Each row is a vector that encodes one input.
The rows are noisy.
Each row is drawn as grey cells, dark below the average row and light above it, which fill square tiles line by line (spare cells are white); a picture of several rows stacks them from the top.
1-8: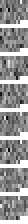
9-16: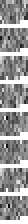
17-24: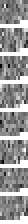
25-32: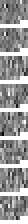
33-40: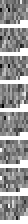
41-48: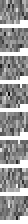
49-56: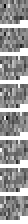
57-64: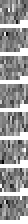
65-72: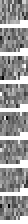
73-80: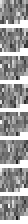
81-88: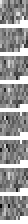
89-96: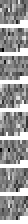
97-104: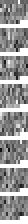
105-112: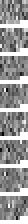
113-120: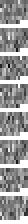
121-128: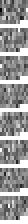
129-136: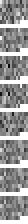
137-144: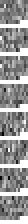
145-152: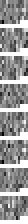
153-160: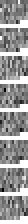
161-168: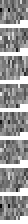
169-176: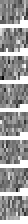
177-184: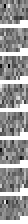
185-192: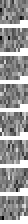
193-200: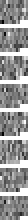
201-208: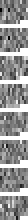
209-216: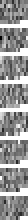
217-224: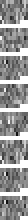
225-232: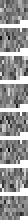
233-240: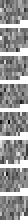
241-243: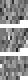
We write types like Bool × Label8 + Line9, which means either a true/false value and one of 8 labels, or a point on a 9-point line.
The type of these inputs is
Circle16 + Tree9.
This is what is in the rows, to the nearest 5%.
About 70% of them hold a point on a 16-point circle. The rest hold a node of a 9-node tree.
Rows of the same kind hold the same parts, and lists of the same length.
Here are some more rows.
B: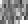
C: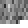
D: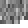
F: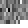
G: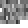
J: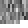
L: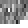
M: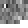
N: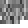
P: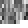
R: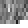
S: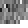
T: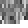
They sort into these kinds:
B, D, J, N, P, T
C, F, G, L, M, R, S

